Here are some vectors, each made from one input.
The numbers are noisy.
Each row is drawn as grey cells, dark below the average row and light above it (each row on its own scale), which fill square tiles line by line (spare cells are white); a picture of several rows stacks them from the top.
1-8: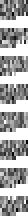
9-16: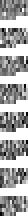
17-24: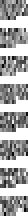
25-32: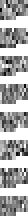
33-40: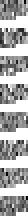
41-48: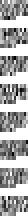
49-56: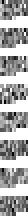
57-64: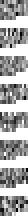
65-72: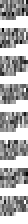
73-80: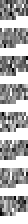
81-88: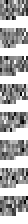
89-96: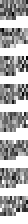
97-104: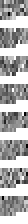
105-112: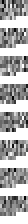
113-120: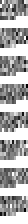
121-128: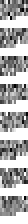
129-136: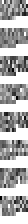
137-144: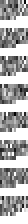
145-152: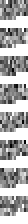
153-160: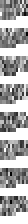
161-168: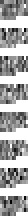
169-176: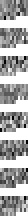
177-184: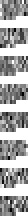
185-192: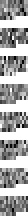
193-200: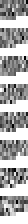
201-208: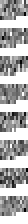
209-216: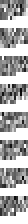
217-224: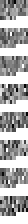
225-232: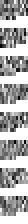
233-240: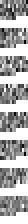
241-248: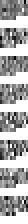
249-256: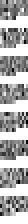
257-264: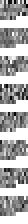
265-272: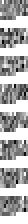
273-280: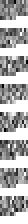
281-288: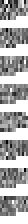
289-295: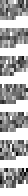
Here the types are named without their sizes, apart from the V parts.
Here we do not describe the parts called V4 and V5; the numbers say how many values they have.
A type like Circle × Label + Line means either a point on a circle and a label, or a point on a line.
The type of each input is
Bool × Line × V4 + V5.
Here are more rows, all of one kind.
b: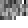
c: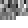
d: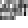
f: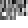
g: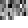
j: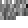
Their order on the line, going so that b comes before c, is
b, g, f, d, c, j.
